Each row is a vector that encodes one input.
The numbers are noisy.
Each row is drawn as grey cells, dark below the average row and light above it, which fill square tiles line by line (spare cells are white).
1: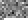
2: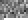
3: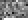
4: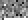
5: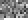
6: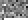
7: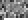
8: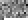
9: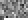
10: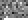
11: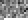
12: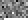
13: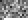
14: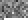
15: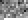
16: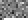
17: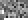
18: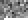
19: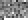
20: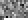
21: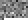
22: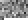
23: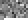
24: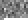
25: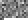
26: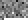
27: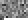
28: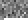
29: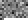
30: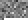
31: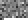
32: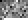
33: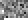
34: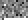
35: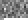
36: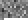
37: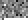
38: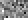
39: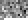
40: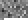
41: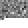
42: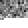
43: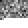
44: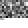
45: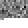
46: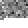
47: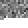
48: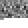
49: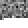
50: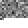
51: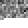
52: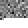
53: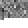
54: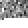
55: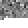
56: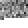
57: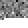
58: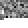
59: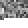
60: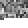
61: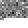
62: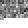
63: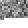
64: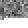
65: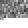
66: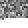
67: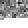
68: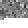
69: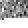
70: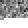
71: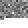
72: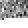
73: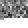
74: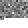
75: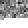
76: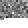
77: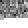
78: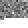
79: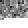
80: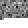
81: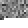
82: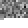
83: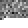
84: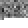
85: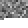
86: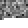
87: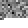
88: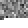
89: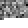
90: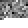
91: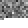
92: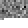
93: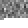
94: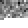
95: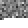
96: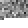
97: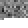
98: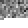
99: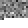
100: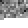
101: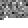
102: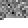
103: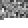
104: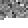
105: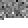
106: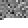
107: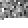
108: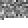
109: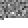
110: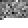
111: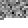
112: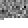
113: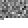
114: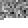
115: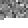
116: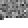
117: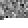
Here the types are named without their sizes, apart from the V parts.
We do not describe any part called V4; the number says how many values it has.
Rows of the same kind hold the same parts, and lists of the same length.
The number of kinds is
2.
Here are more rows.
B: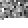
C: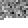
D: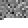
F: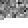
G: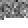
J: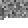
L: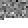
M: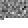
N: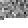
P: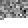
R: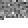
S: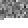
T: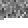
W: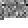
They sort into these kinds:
B, C, D, N, P, W
F, G, J, L, M, R, S, T

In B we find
a point on each of two lines.
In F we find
a point on a line and a value of V4.
